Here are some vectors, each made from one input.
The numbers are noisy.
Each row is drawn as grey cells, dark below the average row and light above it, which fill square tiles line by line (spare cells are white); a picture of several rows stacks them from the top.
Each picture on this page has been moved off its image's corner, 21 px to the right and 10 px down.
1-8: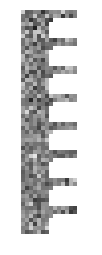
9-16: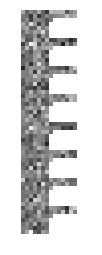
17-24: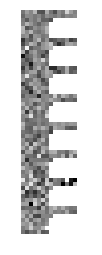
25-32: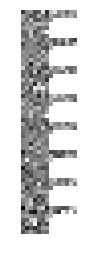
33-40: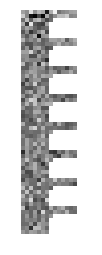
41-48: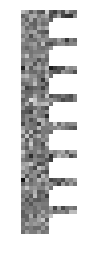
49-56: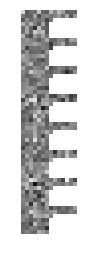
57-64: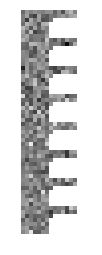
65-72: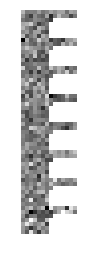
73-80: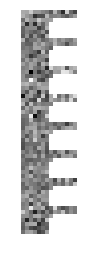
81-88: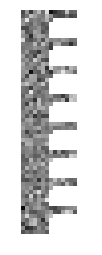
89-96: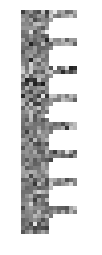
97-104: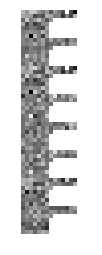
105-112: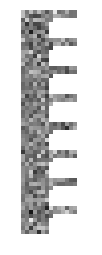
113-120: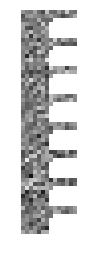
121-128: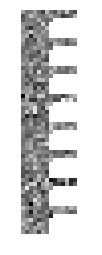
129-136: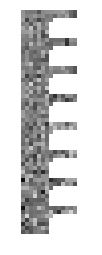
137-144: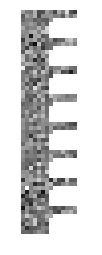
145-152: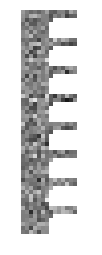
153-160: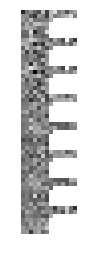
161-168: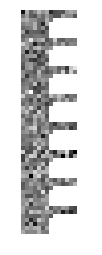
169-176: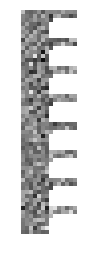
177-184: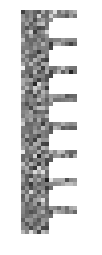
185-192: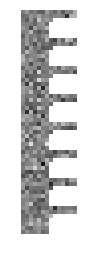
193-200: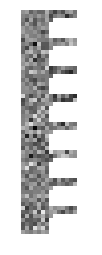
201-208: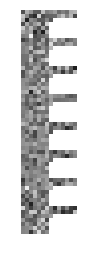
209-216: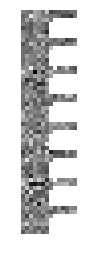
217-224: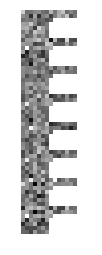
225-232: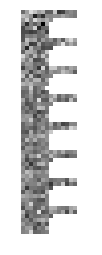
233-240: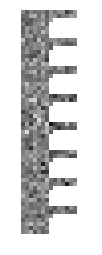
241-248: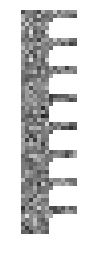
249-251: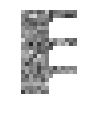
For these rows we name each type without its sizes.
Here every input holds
a node of a tree, together with either a fixed value, or five true/false values.
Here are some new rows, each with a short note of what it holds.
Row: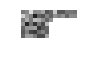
a node of a tree
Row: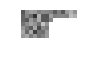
a node of a tree and five true/false values
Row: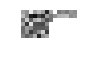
a node of a tree
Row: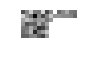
a node of a tree
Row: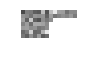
a node of a tree and five true/false values
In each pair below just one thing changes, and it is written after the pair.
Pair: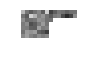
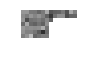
one of the five true/false values
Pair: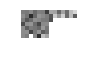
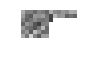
one of the five true/false values
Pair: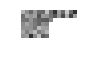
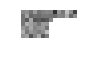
one of the five true/false values
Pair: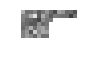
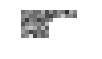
one of the five true/false values
